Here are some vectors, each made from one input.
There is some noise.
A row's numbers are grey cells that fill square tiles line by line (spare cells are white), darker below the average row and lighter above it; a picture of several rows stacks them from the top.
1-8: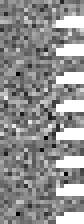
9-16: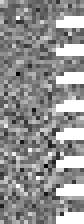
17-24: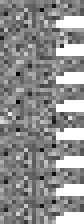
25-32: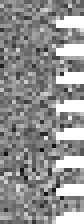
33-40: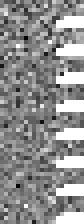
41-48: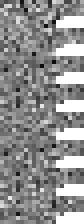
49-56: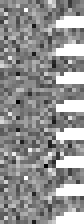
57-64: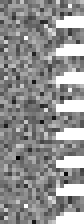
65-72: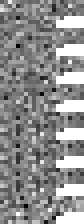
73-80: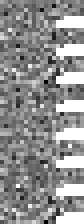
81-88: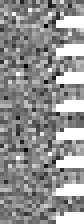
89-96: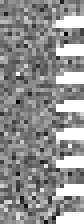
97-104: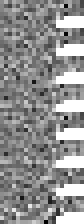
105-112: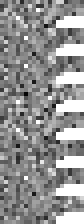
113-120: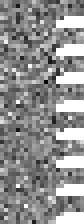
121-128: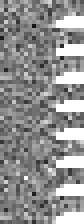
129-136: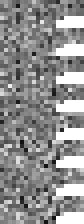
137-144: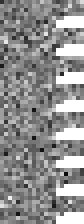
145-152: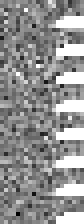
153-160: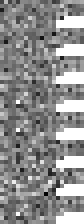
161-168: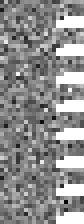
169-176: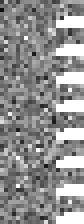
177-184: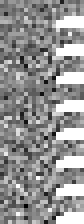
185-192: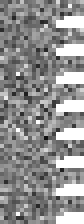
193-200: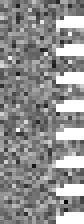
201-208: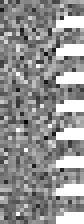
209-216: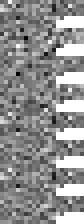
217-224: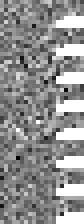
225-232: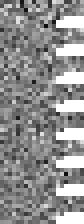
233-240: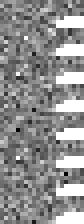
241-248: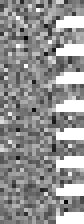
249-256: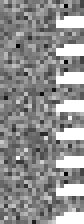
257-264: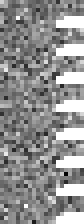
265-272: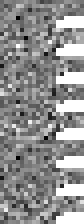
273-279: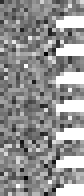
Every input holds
either one of 5 labels, or a point on a 13-point line.
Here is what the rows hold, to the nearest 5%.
About 20% of them hold one of 5 labels. The rest hold a point on a 13-point line.
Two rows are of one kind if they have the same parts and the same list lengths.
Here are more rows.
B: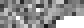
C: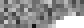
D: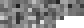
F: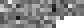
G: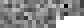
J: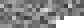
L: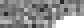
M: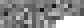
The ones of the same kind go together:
B
C, D, F, G, J, L, M

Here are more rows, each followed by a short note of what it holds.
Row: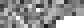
one of 5 labels
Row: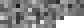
a point on a 13-point line
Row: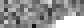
a point on a 13-point line
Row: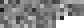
a point on a 13-point line
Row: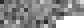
a point on a 13-point line
